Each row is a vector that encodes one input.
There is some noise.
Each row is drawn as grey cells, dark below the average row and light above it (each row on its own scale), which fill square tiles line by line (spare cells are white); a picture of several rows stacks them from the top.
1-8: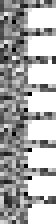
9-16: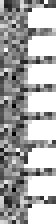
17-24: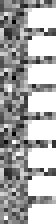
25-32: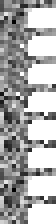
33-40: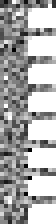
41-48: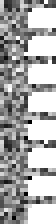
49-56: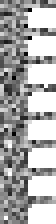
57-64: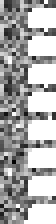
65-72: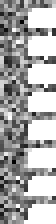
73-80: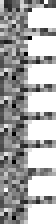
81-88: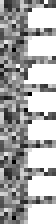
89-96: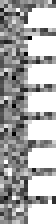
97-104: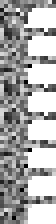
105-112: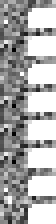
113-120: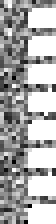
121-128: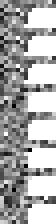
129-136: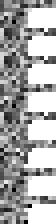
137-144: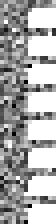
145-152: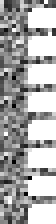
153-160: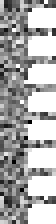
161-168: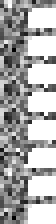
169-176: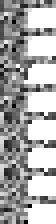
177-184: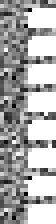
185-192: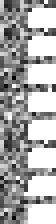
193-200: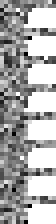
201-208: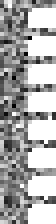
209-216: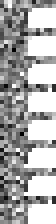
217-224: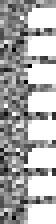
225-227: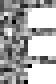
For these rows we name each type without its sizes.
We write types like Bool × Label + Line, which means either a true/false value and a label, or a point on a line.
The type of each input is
Label.
